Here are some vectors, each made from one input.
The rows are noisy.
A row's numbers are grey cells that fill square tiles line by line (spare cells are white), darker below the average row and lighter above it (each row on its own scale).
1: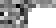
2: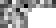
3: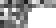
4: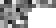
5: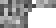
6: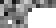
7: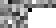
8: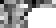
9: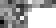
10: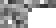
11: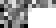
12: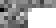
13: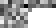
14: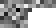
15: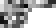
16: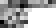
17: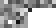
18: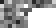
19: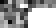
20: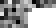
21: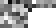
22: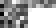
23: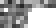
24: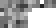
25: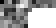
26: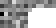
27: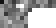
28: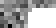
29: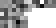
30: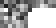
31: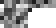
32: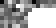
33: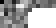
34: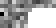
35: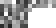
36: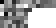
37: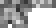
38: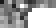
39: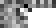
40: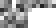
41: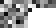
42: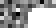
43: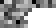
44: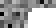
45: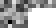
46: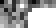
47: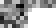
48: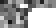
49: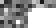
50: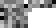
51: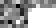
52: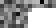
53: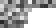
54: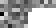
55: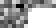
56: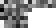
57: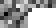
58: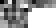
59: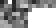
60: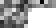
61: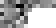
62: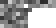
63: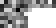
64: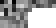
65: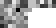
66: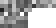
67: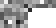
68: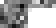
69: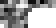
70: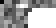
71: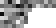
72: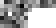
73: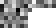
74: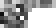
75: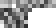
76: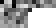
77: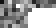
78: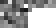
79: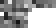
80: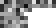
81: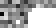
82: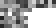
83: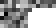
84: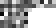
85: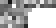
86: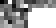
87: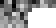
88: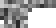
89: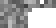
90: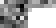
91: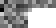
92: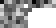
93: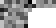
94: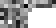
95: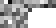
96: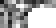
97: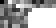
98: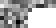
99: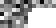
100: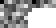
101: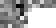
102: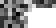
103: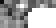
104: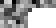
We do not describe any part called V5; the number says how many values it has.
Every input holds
a value of V5, together with either a point on a 6-point circle and a true/false value, or a fixed value.
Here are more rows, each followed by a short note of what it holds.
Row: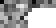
a value of V5
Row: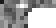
a value of V5
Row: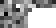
a value of V5
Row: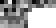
a value of V5
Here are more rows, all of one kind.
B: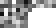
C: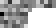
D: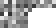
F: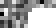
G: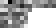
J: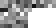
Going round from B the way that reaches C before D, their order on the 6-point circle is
B, F, G, C, D, J.
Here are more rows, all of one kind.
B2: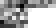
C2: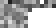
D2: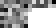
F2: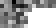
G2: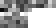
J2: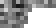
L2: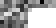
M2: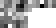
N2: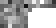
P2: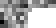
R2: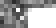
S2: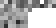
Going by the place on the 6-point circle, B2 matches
D2 and R2.
